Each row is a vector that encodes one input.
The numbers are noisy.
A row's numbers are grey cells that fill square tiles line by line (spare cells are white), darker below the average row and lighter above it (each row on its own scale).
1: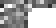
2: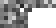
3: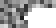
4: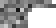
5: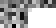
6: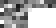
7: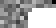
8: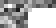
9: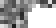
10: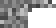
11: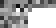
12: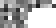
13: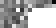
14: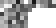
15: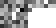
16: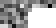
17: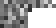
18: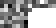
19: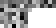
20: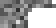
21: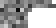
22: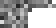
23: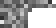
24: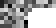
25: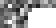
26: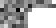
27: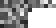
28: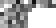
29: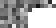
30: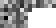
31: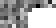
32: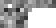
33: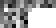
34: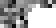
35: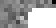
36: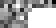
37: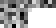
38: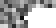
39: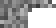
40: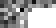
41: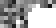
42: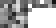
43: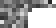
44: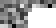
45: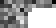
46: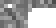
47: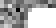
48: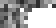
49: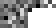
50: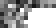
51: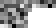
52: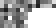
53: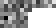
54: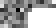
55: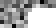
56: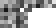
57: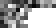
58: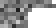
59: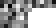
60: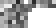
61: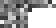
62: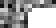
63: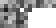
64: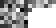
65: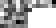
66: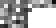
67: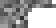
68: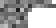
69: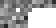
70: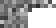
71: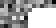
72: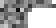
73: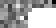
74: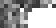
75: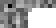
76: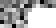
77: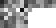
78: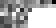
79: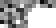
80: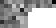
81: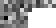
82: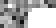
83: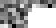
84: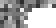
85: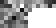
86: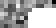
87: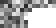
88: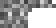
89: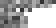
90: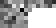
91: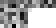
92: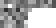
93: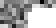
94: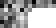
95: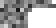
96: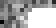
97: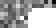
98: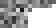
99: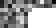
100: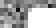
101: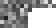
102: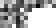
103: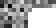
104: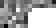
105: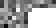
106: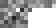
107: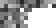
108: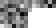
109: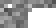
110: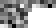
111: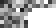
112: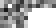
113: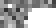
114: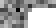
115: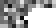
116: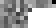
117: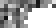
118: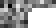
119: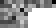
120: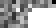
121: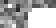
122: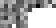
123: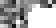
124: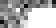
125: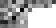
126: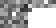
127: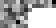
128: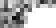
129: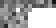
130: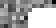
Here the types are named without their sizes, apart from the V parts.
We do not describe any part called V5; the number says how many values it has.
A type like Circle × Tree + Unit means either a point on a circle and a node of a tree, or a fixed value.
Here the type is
List(Bool × V5 + Line).
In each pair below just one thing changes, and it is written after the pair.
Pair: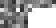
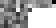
the value of V5 in item 2 of the list
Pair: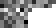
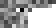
the true/false value in item 2 of the list
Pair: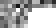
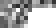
the true/false value in item 2 of the list
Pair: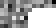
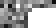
the value of V5 in item 2 of the list
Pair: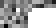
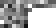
the value of V5 in item 1 of the list
